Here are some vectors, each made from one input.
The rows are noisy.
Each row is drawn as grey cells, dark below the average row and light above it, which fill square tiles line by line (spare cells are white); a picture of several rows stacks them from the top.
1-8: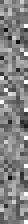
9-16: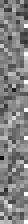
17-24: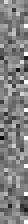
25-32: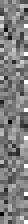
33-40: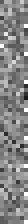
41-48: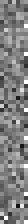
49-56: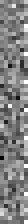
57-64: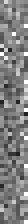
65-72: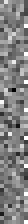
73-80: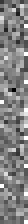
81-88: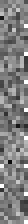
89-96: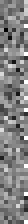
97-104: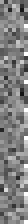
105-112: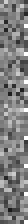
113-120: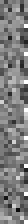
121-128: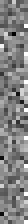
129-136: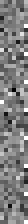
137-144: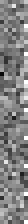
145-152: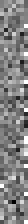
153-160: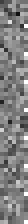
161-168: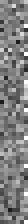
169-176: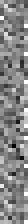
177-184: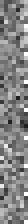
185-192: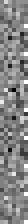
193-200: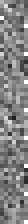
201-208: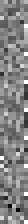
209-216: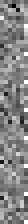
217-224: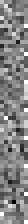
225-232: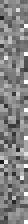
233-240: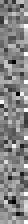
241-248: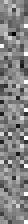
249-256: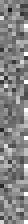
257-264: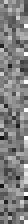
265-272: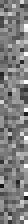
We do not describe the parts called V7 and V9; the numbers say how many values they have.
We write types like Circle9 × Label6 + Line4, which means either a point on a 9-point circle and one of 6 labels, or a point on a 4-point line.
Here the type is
Bool × Bool × Bool × (Line11 + V9) × V7.
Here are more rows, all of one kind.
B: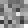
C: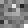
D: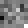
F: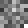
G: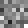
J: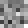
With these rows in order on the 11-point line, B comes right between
C and J.
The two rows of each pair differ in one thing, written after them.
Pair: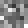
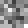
one of the three true/false values
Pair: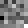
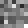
one of the three true/false values
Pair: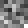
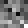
one of the three true/false values
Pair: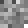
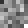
one of the three true/false values
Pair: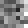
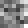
the value of V9
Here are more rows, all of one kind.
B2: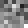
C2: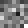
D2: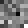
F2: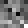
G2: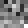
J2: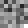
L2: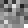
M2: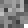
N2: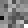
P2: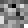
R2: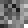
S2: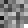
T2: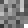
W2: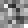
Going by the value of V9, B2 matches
C2, D2 and P2.
